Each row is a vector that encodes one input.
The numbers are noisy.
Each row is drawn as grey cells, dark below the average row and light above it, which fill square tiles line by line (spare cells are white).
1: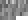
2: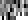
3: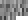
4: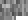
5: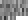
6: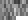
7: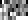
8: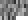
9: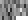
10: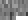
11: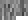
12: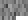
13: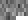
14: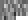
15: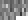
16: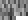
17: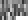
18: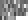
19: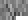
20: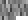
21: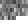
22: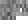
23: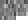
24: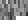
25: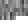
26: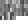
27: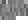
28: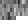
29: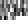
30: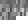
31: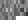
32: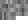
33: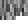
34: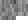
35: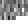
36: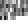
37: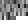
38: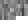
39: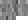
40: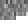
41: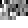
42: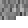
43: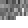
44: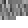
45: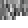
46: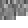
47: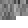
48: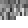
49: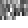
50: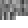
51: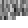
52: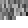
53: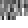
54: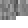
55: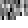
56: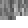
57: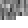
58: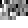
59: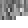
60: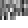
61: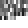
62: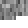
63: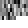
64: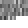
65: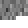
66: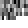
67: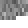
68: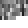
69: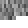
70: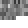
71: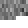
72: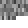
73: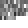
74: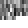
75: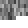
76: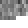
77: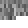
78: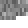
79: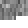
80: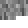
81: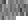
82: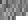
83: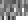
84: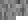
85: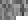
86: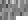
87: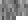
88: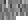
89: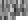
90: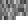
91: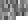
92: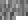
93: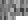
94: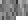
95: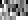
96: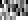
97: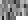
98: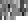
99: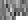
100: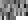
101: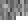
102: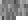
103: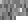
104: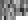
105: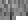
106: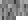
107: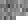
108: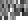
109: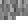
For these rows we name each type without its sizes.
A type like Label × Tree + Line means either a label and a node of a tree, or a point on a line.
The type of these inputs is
Circle × Label + Unit.
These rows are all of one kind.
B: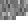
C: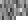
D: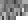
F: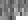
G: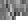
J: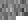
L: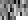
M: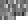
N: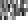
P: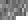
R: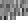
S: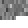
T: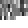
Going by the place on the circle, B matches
D, N and T.
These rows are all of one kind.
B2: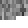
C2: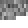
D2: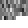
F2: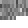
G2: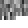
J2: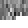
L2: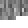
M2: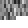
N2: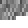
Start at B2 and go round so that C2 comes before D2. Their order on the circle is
B2, N2, L2, C2, D2, G2, J2, F2, M2.
